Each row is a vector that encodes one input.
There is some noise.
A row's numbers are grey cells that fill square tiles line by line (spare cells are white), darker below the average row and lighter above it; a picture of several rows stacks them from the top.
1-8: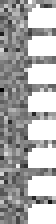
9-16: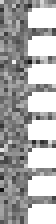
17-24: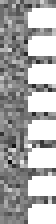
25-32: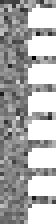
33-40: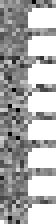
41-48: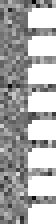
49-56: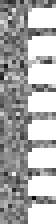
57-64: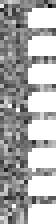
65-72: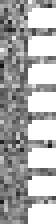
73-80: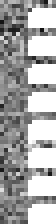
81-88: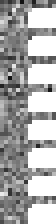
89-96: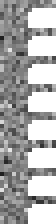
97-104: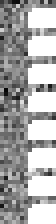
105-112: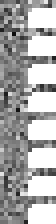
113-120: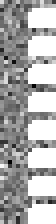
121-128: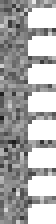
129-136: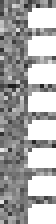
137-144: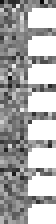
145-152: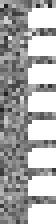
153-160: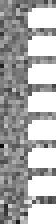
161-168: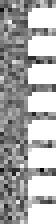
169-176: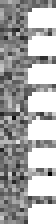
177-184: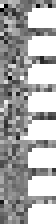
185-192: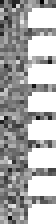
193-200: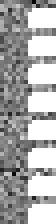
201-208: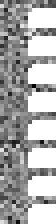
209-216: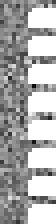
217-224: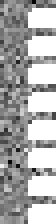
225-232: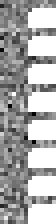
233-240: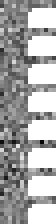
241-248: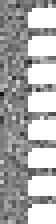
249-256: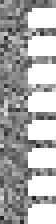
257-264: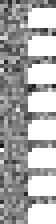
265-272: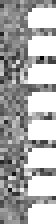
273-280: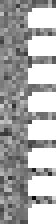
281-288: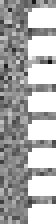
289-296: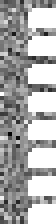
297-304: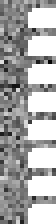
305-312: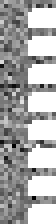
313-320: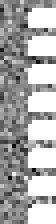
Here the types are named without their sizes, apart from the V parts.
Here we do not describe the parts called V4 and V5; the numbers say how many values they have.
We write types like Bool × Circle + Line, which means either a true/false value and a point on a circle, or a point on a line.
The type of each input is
Label + (Line + V4) × V5.
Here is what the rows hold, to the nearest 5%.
About 25% of them hold a label. The rest hold a value of V5, together with either a point on a line, or a value of V4.
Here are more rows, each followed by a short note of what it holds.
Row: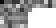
a label
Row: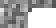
a point on a line and a value of V5
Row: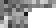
a label
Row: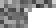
a value of V4 and a value of V5
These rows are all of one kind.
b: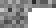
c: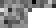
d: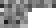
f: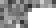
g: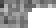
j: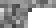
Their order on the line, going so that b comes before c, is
d, b, c, f, g, j.
